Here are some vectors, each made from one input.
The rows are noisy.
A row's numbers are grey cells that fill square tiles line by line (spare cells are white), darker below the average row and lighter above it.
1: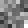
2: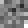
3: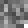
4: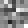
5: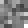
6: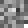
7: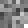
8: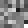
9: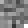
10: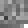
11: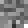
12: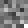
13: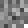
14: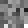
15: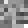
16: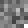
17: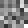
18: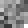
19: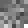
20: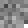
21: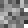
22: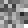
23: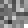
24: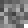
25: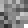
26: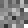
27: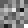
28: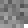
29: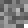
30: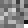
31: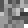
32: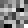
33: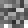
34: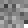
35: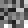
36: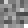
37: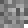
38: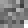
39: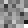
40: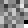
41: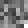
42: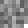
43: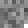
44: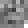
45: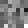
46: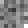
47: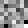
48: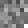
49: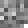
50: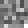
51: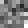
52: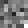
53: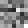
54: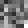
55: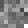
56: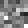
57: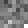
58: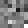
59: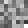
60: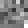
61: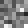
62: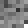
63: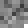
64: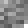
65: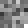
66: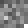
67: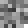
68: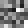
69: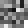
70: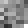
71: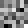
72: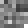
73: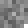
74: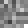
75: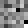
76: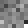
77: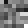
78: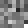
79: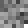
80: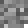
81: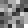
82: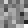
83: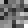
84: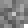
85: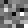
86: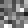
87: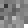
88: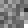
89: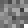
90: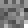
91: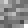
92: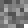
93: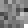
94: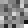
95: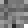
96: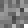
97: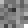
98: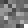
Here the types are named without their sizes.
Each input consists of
either a point on a circle, or a fixed value, or four true/false values.
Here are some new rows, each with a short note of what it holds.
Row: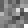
a point on a circle
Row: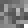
a point on a circle
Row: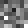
a fixed value
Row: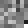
four true/false values
